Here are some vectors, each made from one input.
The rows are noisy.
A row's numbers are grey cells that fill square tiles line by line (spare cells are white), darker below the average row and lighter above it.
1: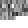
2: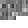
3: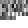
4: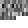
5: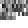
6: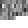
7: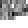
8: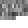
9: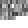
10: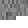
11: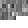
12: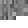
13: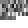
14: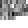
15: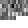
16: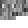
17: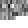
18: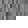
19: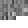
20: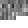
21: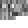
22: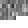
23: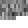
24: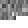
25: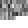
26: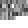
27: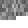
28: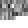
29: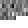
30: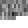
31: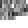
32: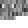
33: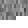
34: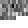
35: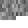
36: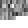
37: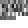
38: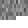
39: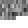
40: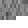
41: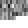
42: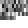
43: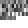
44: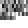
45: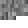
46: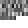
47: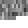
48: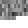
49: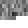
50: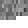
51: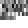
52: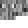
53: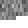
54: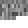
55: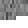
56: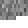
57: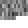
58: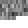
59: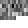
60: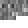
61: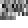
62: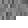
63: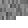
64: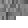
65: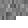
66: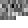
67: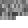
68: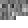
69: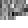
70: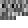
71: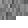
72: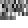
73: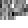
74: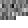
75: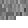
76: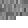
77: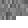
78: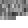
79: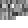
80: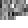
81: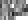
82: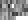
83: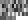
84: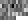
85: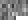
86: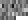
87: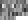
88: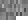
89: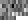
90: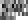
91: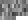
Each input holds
a point on a 15-point line.
